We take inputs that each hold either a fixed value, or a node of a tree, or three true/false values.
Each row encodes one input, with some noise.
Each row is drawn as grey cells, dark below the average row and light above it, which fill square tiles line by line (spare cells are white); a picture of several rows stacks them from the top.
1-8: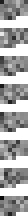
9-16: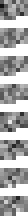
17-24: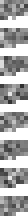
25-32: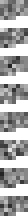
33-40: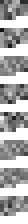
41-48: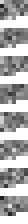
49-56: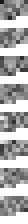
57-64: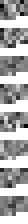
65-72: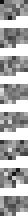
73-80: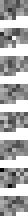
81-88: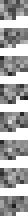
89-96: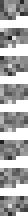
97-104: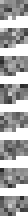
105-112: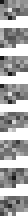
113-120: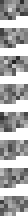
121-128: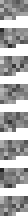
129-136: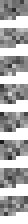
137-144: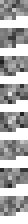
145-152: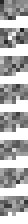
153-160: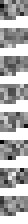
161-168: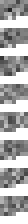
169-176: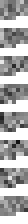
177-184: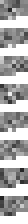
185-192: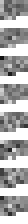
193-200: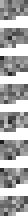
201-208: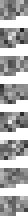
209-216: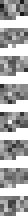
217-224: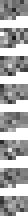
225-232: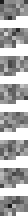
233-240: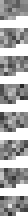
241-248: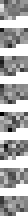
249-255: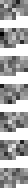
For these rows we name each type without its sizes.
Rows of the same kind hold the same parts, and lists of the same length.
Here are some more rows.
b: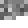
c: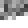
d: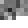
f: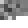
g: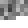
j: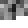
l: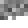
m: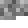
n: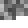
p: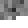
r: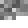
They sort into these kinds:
b, c, d, f, l, n, r
g, m
j, p

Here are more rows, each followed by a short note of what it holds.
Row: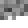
a node of a tree
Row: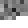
a fixed value
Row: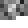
three true/false values
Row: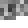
three true/false values
